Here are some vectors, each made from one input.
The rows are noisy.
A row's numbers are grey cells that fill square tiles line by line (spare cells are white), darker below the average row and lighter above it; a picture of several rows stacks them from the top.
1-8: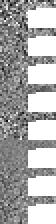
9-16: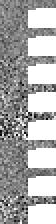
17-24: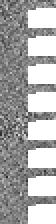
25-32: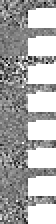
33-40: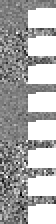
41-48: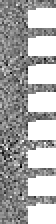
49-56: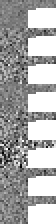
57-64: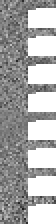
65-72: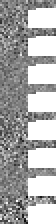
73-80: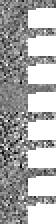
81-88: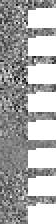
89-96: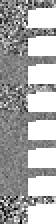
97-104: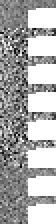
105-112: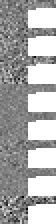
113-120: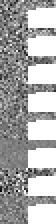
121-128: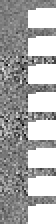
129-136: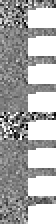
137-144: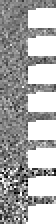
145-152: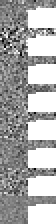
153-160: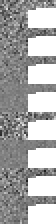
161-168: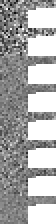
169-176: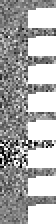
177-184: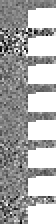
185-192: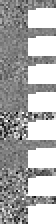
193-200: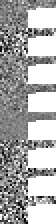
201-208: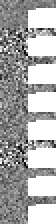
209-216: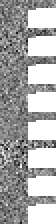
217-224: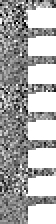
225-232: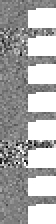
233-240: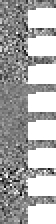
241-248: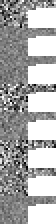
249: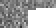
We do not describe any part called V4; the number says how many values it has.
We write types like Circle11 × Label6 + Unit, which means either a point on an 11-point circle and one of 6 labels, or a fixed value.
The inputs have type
Line11 × List2(Line7) + V4.
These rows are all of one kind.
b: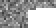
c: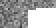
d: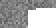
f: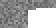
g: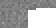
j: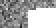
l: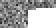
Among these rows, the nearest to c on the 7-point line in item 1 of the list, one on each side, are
d and j.
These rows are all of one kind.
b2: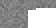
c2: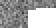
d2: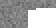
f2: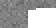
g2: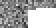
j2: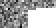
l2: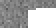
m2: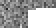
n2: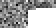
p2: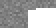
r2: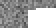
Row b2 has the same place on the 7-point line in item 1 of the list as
g2, m2, p2 and r2.
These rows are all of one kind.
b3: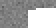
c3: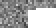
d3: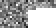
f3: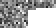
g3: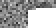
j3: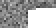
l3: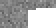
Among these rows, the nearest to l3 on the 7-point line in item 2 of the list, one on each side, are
c3 and f3.
